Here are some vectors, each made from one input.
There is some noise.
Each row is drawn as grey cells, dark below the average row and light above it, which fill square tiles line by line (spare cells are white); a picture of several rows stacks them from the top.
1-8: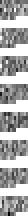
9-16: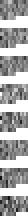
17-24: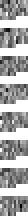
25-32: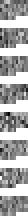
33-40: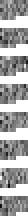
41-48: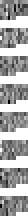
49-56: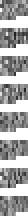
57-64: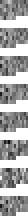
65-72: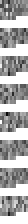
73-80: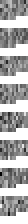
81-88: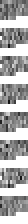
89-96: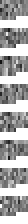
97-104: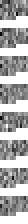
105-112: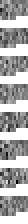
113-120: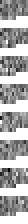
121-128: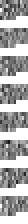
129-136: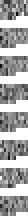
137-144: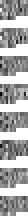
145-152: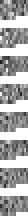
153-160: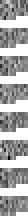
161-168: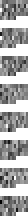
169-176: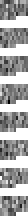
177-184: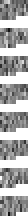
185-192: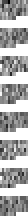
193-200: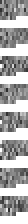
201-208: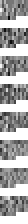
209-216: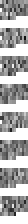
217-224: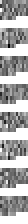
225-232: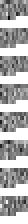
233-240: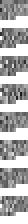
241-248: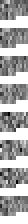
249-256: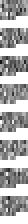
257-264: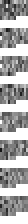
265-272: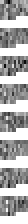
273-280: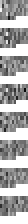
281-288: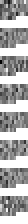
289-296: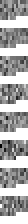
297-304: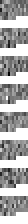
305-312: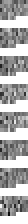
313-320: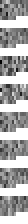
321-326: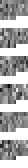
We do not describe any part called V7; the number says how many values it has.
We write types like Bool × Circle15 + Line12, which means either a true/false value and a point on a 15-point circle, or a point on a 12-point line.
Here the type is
Label5 × (Label8 + Line5) + V7 × V7 × V7.
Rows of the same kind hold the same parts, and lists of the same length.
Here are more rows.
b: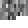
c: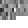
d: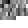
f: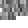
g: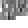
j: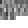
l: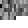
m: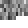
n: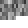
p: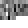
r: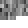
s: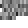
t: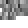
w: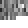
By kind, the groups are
b, d, f, g, l, m, p, s, t
c, r, w
j, n

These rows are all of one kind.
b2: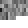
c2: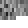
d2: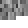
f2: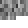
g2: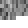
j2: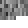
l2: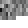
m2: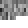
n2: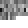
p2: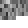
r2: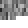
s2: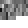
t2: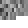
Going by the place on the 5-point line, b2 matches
l2, n2 and s2.
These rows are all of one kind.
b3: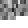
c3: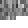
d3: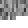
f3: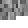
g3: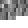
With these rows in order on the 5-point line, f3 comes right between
b3 and c3.
